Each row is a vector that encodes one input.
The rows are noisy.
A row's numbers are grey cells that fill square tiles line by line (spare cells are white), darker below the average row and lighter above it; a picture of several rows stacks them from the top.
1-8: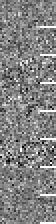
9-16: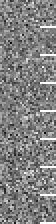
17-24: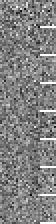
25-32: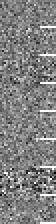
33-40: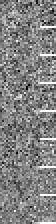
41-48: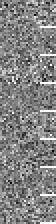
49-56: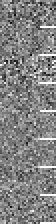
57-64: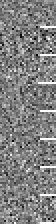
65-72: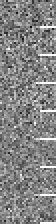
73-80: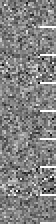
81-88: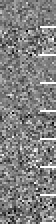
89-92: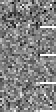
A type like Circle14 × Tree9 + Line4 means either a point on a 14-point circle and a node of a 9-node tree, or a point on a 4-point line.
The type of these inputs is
Label4 × (Line4 + Line5).
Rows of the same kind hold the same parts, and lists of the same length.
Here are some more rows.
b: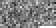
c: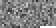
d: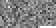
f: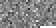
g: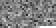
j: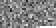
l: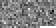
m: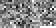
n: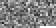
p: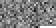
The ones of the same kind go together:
b, d, f, m
c, g, j, l, n, p

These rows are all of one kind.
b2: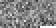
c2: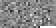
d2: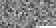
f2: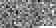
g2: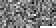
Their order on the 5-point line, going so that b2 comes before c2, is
g2, b2, d2, f2, c2.
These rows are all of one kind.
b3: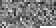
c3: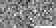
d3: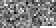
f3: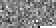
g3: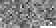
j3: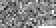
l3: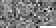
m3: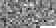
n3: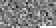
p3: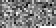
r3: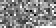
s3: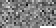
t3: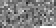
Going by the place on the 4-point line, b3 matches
d3, j3 and t3.
